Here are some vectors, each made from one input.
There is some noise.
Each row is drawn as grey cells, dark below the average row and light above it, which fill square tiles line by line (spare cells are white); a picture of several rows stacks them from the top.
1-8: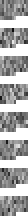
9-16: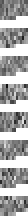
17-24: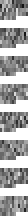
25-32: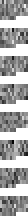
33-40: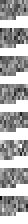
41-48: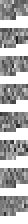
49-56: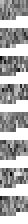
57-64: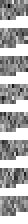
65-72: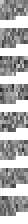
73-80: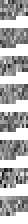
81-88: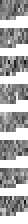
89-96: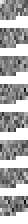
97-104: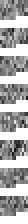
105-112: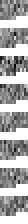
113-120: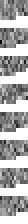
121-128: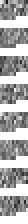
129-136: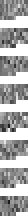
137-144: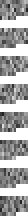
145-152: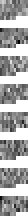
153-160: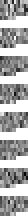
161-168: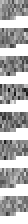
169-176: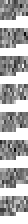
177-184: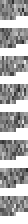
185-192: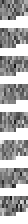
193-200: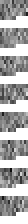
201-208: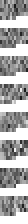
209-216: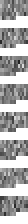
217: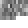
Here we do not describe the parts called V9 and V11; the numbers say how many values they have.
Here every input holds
a point on an 8-point line, together with either one of 8 labels and a value of V9, or a value of V11.
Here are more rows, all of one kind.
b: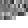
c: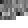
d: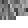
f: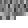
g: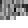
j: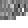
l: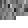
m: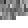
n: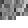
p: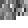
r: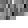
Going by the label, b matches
j and p.
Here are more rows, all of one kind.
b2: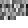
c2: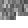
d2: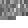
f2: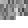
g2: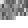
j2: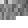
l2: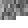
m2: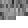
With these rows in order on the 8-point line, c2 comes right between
f2 and l2.
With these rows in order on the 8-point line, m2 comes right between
d2 and f2.
